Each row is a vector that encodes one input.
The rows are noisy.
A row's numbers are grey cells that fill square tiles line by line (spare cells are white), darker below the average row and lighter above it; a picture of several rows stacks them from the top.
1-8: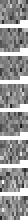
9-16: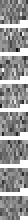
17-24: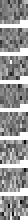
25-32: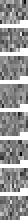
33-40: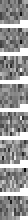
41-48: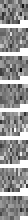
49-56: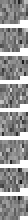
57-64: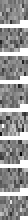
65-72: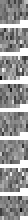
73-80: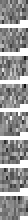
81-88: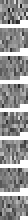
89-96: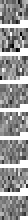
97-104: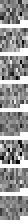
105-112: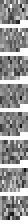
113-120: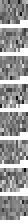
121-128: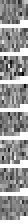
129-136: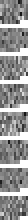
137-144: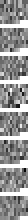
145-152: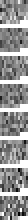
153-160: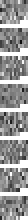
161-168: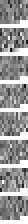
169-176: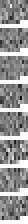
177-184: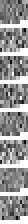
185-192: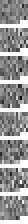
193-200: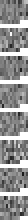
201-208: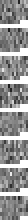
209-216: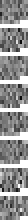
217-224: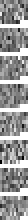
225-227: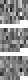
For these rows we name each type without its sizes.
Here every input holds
either a node of a tree, or three true/false values, or a list of points on a line.
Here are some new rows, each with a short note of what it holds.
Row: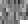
a list of two items
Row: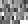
a node of a tree
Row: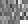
three true/false values
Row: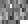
three true/false values
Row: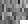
the empty list
